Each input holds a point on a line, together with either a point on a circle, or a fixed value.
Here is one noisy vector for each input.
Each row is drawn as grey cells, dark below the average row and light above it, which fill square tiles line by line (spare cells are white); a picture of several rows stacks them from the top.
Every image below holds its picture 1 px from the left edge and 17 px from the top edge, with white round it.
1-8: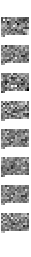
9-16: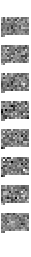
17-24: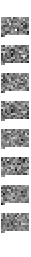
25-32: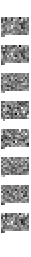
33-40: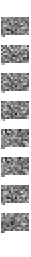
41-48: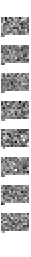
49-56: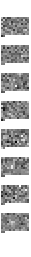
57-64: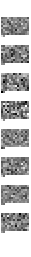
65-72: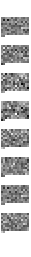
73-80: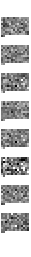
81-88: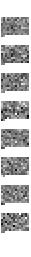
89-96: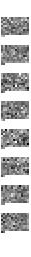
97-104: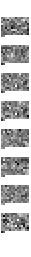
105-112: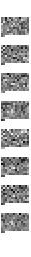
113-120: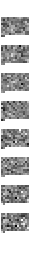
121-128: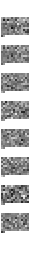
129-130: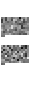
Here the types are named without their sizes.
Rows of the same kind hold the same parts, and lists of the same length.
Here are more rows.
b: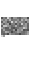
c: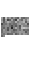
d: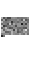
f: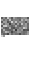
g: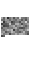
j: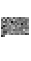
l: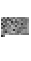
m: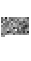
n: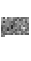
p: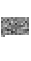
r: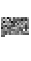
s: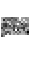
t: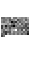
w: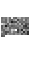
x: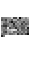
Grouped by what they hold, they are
b, c, f, n, p
d, g, j, l, m, r, s, t, w, x

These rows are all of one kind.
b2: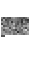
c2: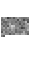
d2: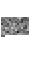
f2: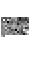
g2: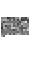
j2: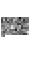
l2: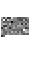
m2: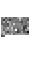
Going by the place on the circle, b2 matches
f2 and l2.
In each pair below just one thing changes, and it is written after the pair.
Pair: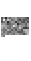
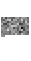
the place on the circle
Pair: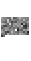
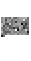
the place on the circle
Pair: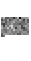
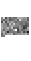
the place on the circle
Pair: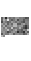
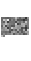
the place on the circle
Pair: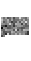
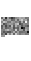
the place on the line
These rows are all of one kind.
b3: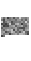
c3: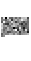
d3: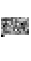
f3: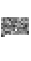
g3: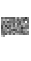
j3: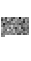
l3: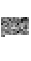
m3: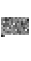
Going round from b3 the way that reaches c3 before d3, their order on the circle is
b3, g3, f3, l3, c3, m3, d3, j3.
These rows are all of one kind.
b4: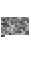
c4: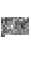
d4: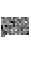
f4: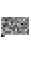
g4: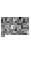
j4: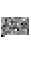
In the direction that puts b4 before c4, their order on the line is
d4, j4, f4, b4, c4, g4.
